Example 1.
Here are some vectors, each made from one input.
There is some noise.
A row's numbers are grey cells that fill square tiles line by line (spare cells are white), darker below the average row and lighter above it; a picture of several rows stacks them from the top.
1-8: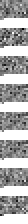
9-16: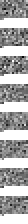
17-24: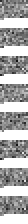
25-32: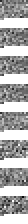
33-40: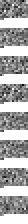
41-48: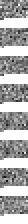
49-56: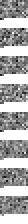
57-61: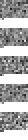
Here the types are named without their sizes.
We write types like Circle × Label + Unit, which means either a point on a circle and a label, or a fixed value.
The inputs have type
Line.
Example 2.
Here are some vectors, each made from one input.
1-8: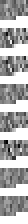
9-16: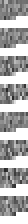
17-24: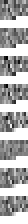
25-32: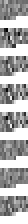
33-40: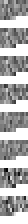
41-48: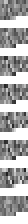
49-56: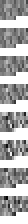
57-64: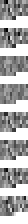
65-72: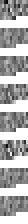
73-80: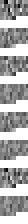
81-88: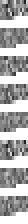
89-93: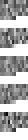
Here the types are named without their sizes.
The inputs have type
Line.
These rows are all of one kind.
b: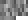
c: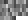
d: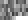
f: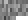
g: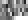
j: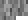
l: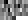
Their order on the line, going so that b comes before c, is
g, d, f, j, b, c, l.
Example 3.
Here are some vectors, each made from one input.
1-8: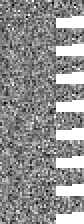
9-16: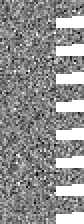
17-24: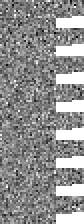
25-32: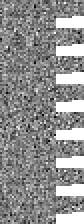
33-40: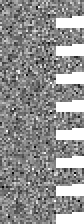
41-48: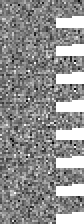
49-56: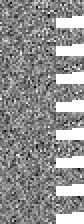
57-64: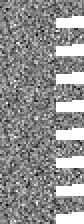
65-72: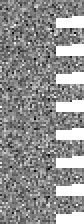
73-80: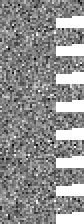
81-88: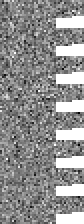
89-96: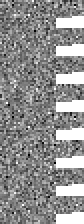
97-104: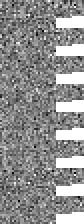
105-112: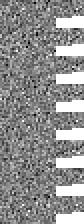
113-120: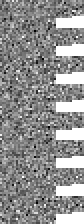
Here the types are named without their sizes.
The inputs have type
Tree.
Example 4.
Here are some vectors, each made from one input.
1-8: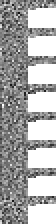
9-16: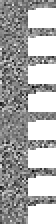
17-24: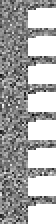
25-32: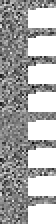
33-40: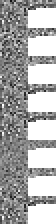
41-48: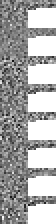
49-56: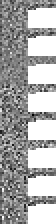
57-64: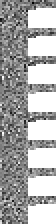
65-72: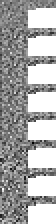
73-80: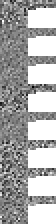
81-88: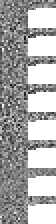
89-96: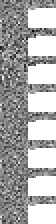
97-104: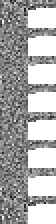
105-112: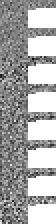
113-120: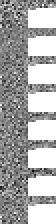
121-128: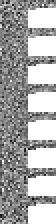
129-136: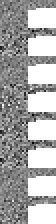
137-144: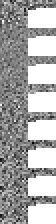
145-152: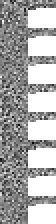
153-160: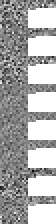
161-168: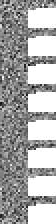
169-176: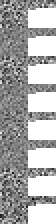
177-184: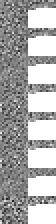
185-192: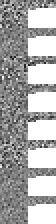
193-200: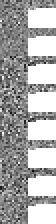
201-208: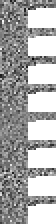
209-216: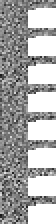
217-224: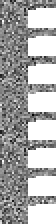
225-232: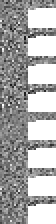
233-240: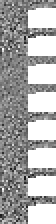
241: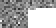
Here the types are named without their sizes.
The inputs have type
Tree.
